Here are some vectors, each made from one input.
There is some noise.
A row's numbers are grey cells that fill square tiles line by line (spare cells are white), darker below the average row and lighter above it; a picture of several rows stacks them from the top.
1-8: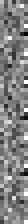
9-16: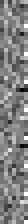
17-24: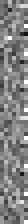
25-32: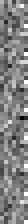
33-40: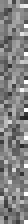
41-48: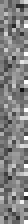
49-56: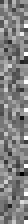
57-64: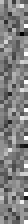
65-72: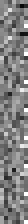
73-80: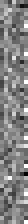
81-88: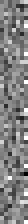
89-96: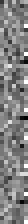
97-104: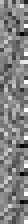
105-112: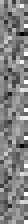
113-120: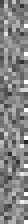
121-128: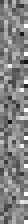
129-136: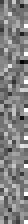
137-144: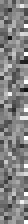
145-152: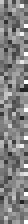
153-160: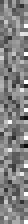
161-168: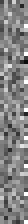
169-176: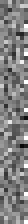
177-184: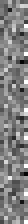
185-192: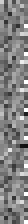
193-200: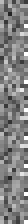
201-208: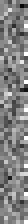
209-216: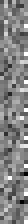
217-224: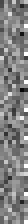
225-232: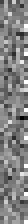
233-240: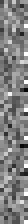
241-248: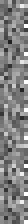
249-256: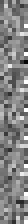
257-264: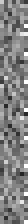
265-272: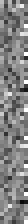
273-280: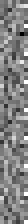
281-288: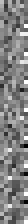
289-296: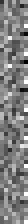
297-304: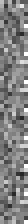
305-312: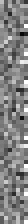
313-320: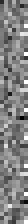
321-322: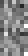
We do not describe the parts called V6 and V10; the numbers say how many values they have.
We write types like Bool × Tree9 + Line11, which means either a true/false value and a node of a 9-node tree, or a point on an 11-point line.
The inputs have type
Bool × (List2(Line5) + V6 × V10).
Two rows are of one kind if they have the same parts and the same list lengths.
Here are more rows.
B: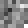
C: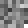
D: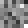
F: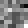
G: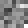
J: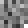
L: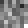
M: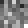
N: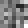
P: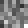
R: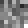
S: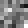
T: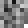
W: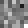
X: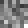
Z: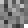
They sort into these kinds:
B, C, G, L, M, P, R, W, X
D, F, S
J, Z
N, T

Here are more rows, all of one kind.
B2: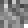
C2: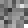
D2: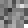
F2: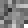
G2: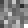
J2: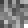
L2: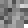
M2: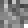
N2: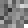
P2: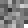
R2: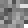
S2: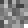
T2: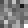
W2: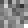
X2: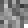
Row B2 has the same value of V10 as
C2, D2, M2 and X2.
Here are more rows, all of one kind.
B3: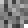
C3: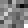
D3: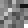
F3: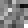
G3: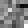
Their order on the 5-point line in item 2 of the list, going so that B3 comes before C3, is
G3, B3, F3, C3, D3.
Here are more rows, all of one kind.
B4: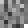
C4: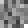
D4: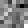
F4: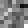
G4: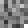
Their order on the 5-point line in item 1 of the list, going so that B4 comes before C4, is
F4, G4, B4, C4, D4.
